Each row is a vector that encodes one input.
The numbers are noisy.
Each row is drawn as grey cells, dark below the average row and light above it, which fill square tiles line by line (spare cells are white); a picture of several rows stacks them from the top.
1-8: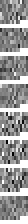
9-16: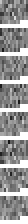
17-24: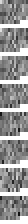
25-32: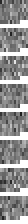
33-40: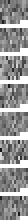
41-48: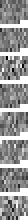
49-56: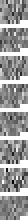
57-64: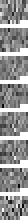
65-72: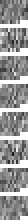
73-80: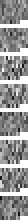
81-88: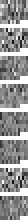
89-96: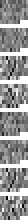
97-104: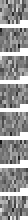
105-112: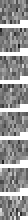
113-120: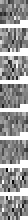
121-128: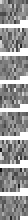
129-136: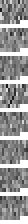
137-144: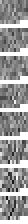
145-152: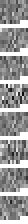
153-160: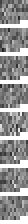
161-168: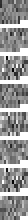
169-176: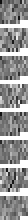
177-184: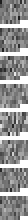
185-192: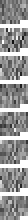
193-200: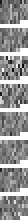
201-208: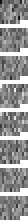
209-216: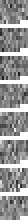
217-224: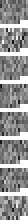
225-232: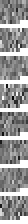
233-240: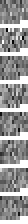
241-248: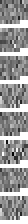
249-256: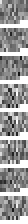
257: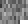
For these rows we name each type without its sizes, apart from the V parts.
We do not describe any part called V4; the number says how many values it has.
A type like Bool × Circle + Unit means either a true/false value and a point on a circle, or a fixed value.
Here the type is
Line × List(V4) + Tree.
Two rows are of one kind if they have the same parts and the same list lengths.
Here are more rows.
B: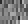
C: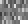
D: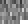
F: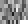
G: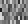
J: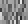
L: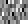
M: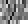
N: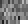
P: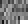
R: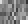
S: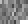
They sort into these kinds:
B, N, P
C, D
F, G, J, L, M
R, S

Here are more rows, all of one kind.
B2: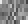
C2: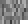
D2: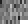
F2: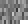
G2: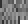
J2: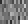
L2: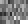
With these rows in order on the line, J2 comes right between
C2 and D2.
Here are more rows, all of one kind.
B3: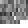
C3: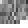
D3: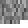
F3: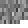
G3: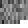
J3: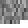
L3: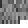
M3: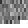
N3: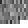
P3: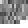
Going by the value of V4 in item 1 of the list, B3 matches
C3, L3 and N3.
